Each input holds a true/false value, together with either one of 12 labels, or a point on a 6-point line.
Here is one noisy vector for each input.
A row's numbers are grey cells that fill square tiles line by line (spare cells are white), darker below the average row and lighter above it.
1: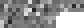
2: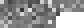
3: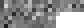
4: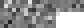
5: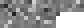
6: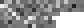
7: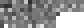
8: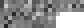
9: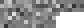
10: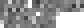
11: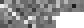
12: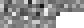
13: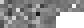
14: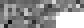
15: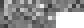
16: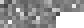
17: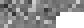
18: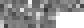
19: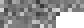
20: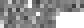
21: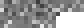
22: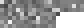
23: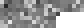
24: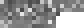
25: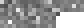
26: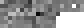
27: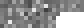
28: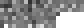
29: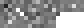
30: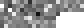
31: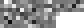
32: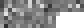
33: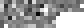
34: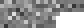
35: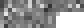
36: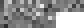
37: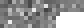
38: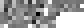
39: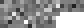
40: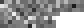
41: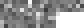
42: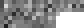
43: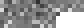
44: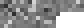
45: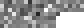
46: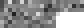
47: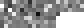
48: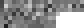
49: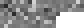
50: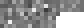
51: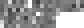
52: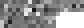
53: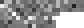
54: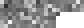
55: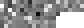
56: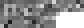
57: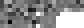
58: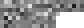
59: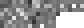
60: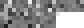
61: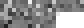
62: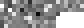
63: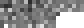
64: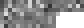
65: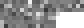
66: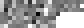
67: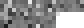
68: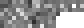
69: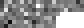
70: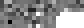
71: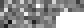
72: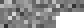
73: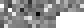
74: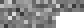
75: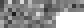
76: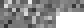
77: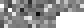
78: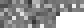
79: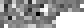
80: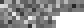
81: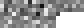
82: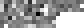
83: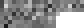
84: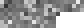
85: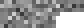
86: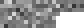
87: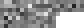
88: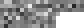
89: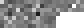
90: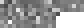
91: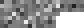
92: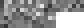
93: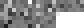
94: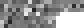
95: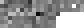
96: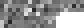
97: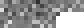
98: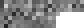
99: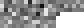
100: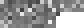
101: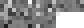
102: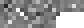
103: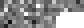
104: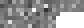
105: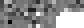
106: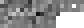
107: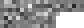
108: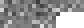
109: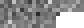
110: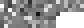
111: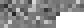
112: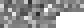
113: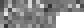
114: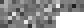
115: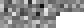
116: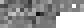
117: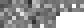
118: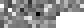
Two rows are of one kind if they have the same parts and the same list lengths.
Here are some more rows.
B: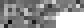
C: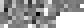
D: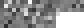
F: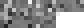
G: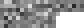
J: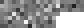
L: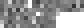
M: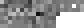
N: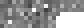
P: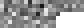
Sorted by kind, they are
B, D, F, L, M, N
C, G, J, P

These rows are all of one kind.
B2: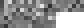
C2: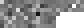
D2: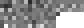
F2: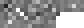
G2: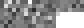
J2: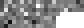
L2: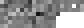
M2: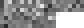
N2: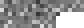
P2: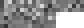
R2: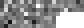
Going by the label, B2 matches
M2 and P2.
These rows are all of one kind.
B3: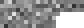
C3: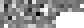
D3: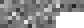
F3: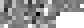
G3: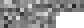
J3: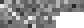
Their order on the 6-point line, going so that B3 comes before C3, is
J3, D3, B3, G3, F3, C3.
